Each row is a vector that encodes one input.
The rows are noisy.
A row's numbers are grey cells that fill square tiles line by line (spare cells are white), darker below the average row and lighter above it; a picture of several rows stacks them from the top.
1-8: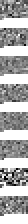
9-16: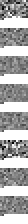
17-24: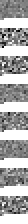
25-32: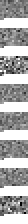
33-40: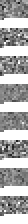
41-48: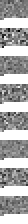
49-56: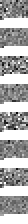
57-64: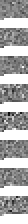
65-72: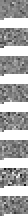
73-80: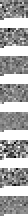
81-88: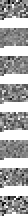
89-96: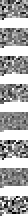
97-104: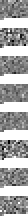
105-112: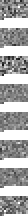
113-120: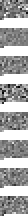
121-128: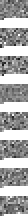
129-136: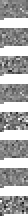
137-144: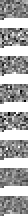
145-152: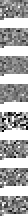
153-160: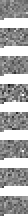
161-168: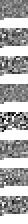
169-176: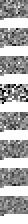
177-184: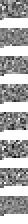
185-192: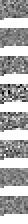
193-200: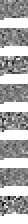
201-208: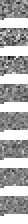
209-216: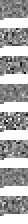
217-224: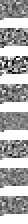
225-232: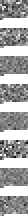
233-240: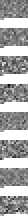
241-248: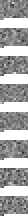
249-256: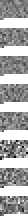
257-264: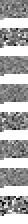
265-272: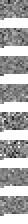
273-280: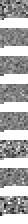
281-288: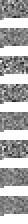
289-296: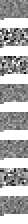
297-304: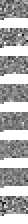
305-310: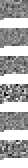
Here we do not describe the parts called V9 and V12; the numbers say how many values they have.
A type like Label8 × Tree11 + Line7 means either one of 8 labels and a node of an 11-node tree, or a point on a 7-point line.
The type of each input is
Bool × Bool × Bool × Bool × Bool × V9 × V12 + Circle11 × Line8 + Line6 × Line6.
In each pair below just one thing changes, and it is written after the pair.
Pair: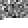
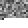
the value of V9
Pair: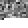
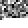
the value of V9
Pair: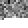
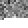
one of the five true/false values
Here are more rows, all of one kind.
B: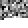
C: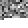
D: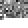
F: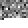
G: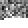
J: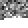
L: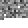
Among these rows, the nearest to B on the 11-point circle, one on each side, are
D and J.
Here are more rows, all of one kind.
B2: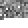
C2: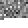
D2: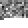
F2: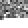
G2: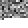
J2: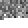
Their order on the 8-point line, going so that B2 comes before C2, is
B2, C2, G2, J2, F2, D2.
